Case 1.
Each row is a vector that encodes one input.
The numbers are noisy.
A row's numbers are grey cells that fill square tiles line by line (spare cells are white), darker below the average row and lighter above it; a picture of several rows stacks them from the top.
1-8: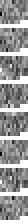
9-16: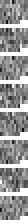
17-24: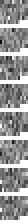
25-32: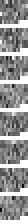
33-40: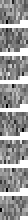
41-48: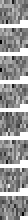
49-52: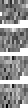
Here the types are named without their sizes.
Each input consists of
either a label, or a point on a line.
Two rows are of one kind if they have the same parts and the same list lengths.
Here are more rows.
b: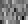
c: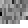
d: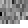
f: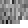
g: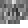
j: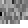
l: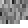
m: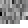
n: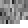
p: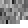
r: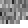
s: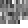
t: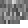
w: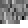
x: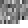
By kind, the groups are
b, g, s, t, w, x
c, d, f, j, l, m, n, p, r

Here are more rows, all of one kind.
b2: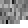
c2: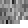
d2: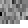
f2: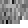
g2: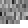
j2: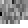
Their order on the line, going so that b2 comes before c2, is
j2, d2, g2, b2, c2, f2.
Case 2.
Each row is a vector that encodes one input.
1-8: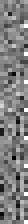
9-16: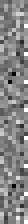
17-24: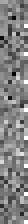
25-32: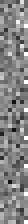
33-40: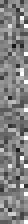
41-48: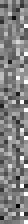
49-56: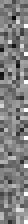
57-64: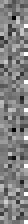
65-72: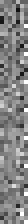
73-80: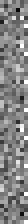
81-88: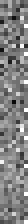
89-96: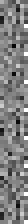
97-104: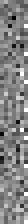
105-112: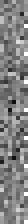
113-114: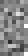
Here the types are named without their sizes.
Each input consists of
a label, together with either a point on a circle, or a fixed value.
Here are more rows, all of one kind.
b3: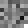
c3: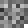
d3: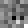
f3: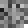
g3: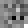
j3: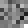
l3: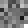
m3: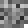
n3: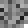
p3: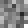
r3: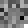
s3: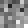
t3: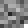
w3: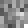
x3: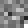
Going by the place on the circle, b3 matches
g3, j3, n3 and p3.
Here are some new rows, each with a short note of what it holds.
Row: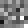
a label
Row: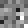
a label
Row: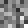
a label
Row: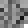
a point on a circle and a label
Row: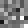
a label
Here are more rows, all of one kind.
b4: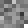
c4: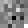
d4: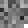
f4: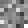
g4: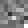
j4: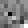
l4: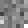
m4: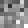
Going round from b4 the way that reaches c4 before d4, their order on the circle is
b4, g4, f4, c4, j4, d4, m4, l4.
